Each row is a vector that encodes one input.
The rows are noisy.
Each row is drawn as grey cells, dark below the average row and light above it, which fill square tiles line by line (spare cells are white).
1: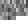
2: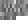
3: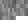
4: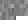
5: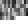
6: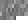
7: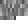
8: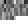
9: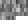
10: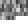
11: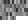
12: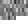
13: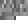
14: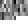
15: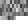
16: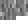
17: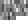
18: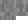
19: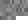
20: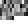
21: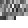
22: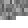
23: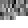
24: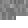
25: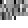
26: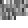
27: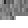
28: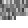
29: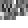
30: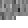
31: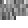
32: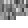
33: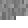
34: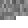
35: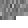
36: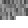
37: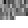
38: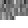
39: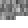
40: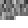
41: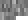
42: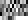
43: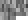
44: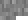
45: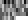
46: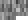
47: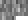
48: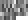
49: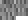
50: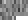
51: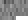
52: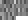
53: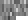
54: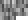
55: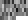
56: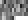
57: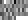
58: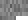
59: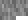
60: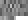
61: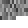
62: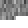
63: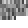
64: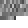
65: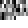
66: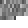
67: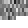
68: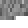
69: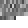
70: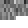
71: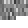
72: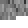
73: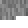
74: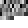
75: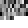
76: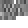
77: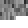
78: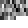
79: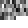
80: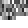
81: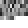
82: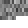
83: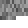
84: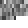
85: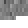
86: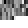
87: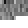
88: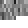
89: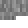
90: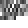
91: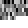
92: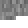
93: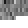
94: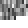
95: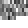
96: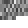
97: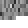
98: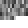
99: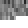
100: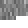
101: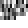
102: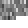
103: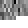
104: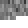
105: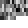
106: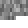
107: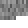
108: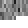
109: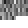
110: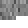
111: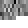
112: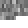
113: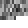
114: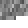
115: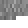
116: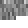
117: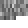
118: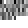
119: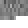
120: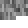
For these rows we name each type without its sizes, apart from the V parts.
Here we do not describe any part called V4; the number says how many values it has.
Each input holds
a value of V4, together with a list of points on a line.
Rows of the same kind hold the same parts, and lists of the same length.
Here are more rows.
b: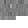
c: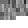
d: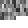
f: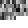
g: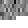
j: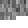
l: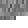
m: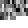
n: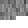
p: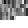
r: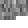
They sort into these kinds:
b, f, j
c, d, g, n, p
l, m, r

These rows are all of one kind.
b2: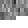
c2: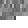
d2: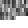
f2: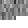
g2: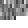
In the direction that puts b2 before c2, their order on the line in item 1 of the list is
b2, g2, c2, f2, d2.
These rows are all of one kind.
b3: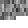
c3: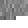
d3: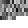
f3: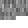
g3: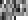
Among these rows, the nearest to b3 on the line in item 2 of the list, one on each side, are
c3 and g3.
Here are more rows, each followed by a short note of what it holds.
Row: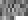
a value of V4, together with a list of one item
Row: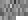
a value of V4, together with a list of two items
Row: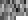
a value of V4, together with a list of two items
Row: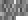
a value of V4, together with a list of one item
